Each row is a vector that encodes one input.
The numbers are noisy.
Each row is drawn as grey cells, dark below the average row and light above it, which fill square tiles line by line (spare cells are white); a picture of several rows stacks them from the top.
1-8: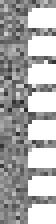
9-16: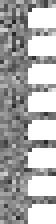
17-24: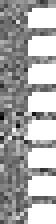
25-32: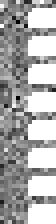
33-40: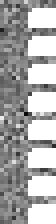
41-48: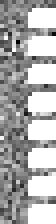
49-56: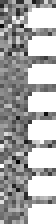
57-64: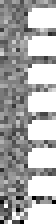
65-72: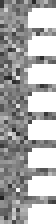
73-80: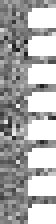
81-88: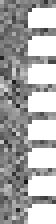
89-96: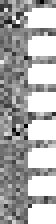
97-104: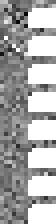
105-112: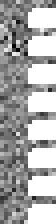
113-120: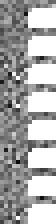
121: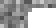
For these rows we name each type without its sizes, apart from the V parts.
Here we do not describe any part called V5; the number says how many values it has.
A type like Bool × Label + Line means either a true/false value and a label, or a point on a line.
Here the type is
Label × Line × List(V5).
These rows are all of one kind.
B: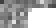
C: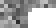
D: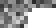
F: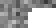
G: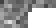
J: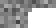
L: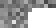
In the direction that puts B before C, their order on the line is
B, L, F, D, G, J, C.
